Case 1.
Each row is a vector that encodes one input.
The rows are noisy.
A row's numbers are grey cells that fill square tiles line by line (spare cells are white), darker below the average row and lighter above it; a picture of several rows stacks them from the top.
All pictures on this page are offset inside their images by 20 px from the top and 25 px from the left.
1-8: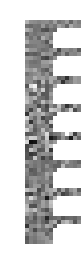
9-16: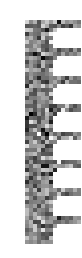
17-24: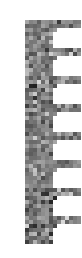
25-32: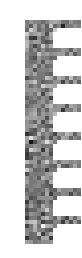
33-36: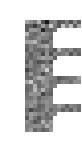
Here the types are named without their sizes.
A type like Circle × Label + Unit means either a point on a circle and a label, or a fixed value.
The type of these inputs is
Tree.
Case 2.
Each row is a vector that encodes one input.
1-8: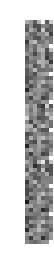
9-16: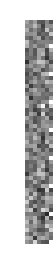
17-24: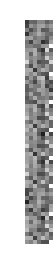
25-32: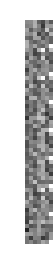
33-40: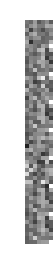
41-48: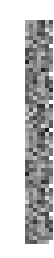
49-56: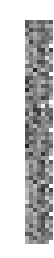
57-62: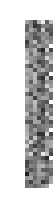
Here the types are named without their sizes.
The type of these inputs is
Line.
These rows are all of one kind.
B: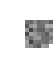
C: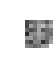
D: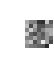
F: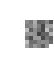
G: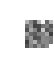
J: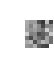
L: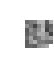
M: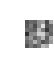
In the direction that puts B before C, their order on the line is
D, J, F, B, C, M, L, G.
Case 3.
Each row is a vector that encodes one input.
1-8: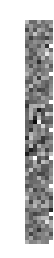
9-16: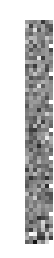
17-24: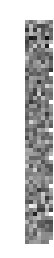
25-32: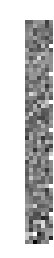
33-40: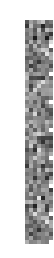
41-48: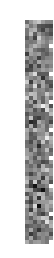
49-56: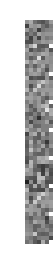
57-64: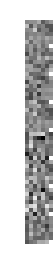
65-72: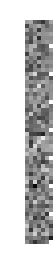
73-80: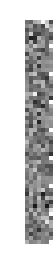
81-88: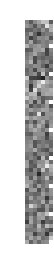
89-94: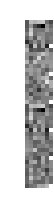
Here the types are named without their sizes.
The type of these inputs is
Label.
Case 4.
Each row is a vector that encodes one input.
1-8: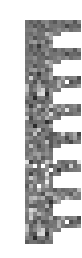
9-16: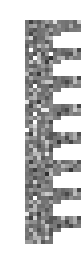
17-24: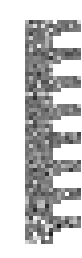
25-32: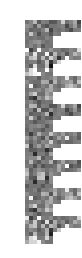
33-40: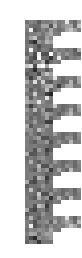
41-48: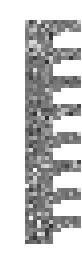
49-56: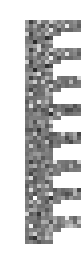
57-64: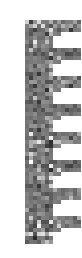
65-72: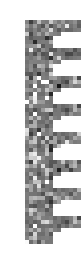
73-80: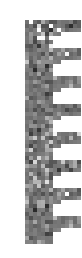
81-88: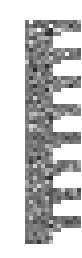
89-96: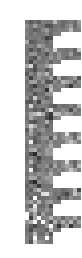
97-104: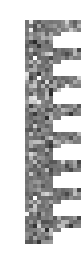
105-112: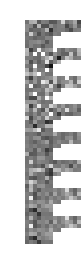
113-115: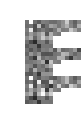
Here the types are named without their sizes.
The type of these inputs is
Label.
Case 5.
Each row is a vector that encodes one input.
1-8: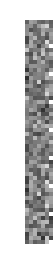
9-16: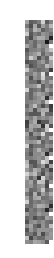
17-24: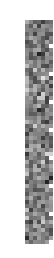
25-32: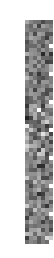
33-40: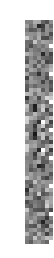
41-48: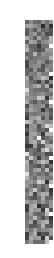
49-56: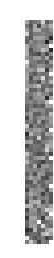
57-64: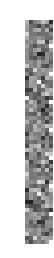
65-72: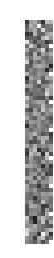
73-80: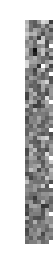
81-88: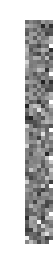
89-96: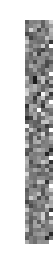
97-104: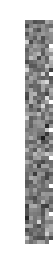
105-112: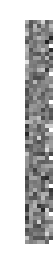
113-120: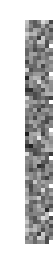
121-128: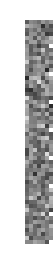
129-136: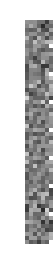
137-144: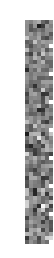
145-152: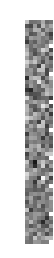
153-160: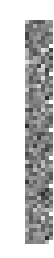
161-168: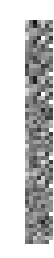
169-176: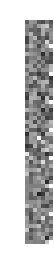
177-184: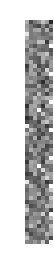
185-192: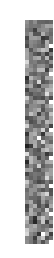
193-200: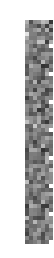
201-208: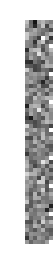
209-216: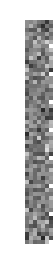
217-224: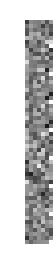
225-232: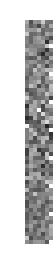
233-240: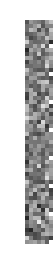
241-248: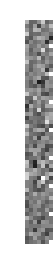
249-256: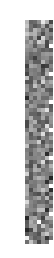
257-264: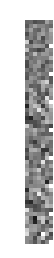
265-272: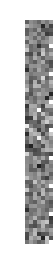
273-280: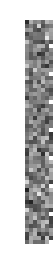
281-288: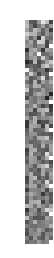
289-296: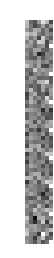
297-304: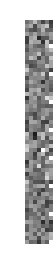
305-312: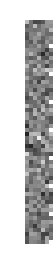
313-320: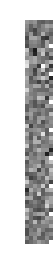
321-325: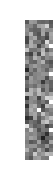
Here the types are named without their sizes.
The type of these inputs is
Tree.
